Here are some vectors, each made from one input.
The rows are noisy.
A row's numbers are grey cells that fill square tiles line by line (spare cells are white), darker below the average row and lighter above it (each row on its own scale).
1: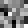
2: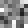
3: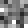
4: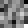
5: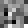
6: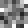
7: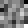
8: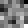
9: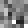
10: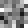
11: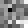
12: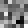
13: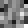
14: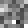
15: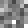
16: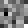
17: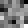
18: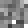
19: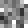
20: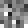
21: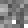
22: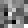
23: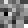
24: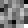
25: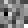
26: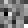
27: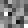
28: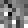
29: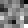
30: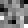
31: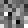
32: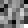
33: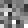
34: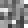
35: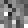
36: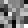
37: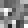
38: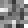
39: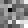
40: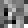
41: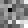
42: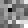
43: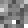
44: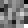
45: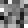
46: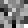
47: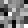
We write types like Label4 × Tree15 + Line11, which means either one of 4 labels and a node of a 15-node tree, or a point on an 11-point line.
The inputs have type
List2(Line5).
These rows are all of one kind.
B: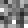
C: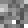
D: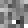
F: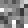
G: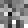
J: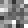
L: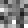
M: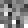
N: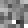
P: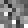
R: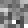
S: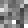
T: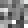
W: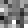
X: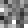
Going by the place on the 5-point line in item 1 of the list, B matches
F, L, W and X.
